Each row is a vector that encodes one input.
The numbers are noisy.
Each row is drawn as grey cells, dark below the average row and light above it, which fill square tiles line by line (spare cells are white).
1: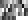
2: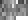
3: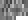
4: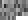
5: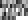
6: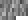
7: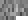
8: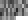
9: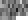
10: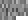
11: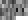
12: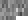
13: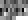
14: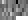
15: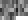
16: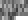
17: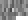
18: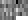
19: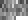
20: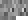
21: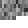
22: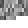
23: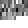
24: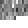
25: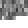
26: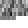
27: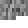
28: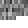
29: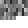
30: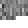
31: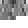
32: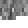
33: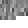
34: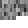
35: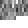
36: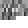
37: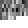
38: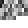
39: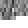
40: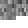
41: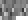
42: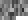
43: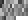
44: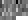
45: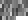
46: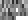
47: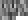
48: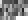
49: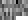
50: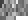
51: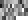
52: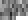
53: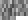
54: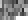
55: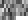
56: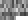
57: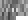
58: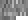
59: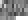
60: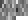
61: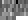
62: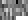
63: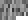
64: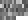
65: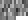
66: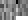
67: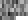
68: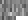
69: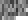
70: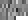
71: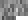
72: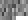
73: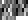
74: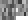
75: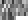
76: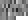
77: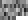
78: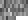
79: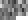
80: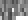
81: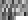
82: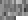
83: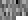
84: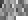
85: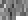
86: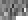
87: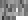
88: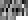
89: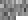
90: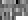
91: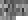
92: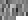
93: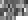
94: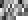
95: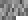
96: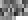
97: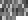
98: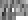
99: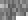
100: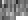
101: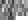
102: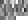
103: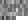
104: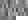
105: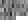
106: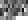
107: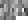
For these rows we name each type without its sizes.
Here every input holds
a node of a tree, together with either a label, or a point on a line.
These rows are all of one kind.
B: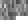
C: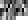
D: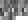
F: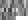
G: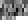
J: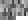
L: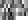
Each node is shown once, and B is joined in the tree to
G and L.
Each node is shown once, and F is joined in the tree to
D and L.
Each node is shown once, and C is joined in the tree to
J and L.
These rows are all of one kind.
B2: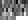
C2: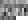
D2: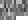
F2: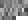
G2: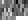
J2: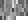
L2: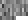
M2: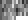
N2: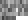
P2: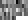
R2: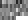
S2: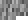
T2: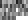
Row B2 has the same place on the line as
G2, P2, R2 and T2.
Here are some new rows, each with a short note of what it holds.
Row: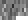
a label and a node of a tree
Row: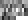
a point on a line and a node of a tree
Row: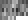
a point on a line and a node of a tree
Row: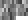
a label and a node of a tree
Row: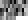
a label and a node of a tree
